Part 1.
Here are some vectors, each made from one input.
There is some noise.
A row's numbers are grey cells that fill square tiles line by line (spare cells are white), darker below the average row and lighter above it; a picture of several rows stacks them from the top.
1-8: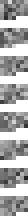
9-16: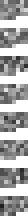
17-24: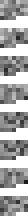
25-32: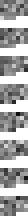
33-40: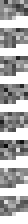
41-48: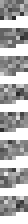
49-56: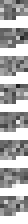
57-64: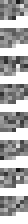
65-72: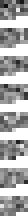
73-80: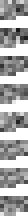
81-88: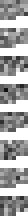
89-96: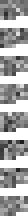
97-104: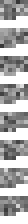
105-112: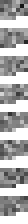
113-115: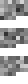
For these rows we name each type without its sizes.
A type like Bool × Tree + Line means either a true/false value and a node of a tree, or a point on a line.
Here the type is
(Circle + Line) × Tree.
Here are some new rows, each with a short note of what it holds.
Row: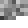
a point on a circle and a node of a tree
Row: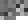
a point on a line and a node of a tree
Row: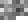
a point on a circle and a node of a tree
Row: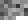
a point on a circle and a node of a tree
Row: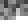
a point on a line and a node of a tree
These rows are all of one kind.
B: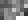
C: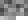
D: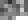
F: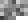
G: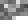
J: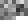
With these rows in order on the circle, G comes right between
F and J.
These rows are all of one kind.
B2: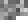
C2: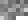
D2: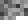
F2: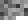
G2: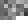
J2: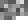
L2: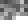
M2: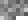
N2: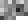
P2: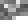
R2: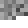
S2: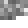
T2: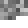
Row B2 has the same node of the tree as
C2, M2, S2 and T2.
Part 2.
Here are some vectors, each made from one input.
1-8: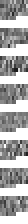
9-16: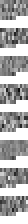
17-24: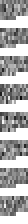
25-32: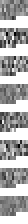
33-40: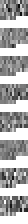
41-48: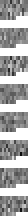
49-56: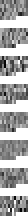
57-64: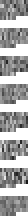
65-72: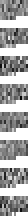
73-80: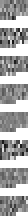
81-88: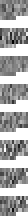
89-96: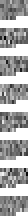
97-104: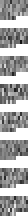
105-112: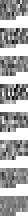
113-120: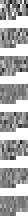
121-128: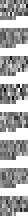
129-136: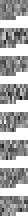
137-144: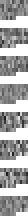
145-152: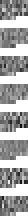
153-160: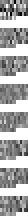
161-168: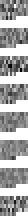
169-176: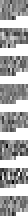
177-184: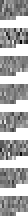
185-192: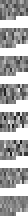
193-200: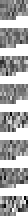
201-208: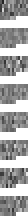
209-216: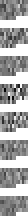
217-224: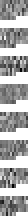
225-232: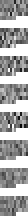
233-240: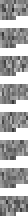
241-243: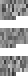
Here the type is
Bool × Circle19 + Circle16.
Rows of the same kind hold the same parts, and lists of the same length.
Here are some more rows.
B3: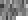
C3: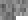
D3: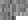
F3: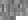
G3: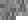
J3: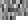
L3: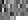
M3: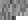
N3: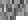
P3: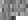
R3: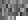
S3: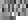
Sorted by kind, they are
B3, C3, D3, F3, G3, J3, M3, N3, P3, S3
L3, R3

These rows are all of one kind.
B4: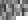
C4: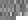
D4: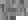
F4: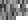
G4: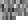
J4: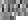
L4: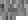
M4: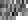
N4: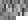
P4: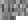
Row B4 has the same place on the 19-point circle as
G4, J4, M4 and P4.
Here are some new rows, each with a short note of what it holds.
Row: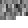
a point on a 16-point circle
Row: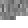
a point on a 19-point circle and a true/false value
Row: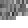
a point on a 19-point circle and a true/false value
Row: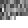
a point on a 16-point circle
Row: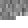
a point on a 19-point circle and a true/false value
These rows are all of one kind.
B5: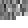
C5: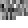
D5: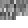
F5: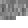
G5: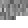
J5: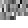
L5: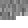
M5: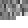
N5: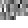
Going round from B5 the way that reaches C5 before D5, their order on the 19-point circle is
B5, F5, J5, M5, L5, C5, N5, G5, D5.
